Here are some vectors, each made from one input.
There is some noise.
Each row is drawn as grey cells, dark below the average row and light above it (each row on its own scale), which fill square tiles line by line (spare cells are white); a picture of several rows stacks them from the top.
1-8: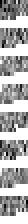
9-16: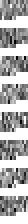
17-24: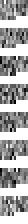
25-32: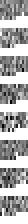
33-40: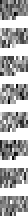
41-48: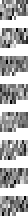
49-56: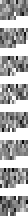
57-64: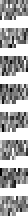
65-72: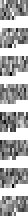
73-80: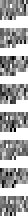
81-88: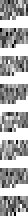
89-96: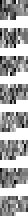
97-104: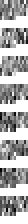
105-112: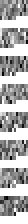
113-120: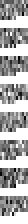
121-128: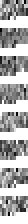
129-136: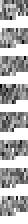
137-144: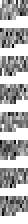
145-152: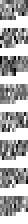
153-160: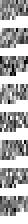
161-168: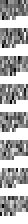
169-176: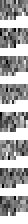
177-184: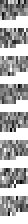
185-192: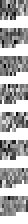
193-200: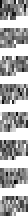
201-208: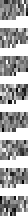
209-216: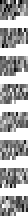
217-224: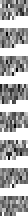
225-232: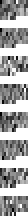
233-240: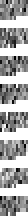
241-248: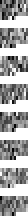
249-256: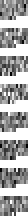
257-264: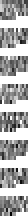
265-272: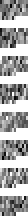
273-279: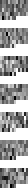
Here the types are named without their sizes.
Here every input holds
a point on a line and a true/false value.
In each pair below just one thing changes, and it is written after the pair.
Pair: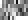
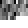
the place on the line
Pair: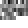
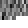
the true/false value
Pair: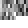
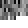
the place on the line
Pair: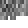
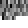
the true/false value
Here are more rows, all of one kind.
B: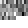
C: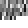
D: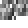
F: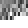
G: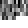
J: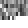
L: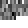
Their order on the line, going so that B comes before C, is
F, B, G, L, C, J, D.
